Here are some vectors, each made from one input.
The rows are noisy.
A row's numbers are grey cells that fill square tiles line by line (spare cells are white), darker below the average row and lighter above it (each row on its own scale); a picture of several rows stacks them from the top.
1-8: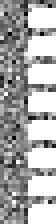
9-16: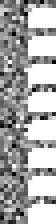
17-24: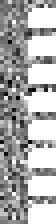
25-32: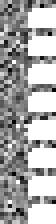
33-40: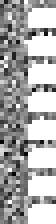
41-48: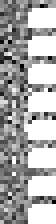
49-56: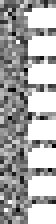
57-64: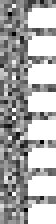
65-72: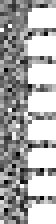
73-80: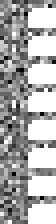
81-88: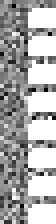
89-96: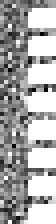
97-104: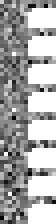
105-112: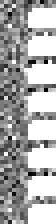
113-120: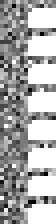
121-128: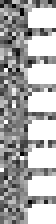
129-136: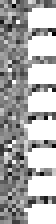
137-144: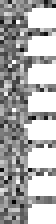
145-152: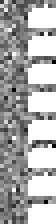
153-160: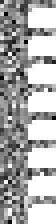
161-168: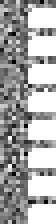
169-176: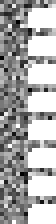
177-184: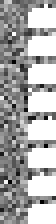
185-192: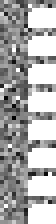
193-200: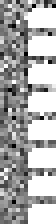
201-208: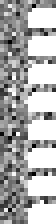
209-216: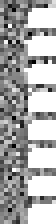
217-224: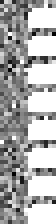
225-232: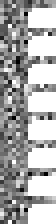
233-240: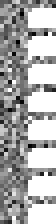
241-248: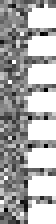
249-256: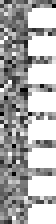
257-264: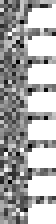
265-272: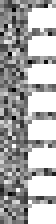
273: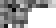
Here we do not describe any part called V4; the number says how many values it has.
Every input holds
a point on a 12-point line, together with either a point on an 11-point line, or a value of V4.
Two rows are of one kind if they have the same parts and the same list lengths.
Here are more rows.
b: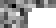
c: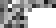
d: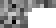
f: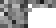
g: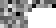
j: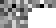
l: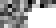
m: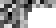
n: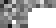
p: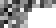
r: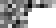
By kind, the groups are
b, c, d, f, g, j, n
l, m, p, r

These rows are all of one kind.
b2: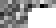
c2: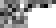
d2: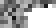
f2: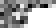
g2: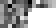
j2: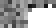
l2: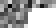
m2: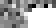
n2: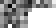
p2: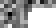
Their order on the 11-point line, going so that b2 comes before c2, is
g2, n2, j2, l2, b2, f2, m2, c2, d2, p2.
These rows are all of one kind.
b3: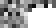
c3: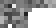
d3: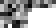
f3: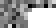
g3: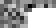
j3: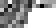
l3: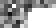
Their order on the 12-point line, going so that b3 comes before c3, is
b3, f3, g3, j3, d3, l3, c3.
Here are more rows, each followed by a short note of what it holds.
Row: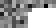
a point on an 11-point line and a point on a 12-point line
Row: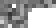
a point on an 11-point line and a point on a 12-point line
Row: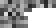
a point on an 11-point line and a point on a 12-point line
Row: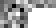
a point on a 12-point line and a value of V4
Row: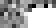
a point on an 11-point line and a point on a 12-point line
